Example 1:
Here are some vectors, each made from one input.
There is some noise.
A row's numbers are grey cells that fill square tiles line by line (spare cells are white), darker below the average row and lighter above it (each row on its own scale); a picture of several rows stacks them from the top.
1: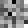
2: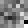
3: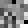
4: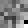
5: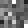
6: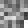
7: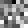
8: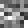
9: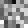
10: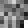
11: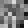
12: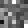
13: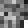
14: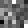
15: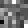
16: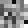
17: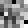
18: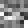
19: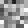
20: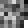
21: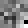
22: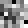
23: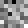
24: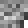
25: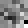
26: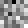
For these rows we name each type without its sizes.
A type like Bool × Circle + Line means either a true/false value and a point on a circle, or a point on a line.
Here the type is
Line.
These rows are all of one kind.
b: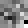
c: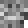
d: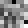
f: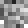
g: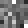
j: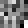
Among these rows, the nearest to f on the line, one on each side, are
c and d.
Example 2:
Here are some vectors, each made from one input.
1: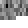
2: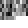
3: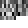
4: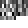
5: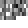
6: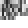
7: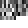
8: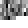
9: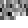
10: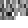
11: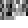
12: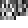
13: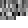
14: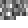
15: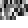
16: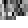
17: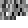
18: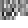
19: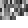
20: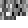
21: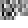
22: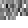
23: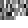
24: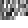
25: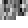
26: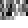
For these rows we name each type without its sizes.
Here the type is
Line.
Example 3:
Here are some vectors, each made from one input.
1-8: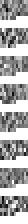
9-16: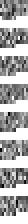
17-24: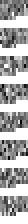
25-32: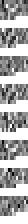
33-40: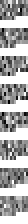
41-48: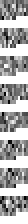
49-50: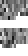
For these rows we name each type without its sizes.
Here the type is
Label.
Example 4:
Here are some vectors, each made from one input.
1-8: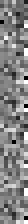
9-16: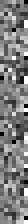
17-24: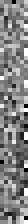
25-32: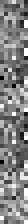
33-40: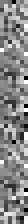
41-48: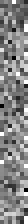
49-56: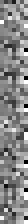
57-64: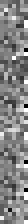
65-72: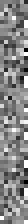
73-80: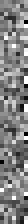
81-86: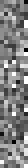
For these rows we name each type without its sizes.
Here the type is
Line.
